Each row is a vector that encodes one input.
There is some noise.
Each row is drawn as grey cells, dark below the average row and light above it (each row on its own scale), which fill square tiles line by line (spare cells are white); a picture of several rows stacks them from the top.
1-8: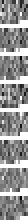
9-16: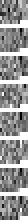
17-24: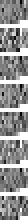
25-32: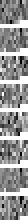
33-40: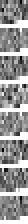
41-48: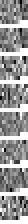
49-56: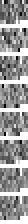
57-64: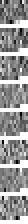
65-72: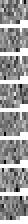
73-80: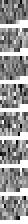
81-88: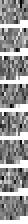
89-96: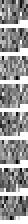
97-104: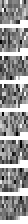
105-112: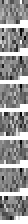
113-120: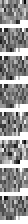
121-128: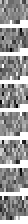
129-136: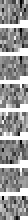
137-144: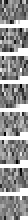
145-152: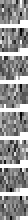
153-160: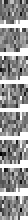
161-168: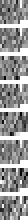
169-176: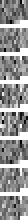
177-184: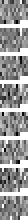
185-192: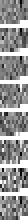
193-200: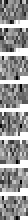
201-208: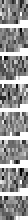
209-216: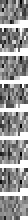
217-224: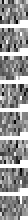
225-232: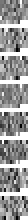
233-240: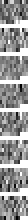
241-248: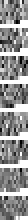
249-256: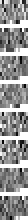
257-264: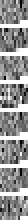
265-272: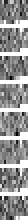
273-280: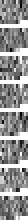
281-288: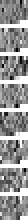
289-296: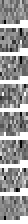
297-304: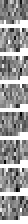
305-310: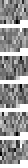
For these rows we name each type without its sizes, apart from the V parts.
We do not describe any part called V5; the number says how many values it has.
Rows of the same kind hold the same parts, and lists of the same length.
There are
3 kinds of row.
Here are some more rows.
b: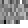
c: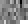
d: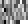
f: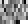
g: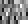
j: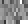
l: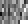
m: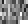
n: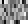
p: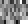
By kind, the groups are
b, d, f, j, l, n, p
c, m
g

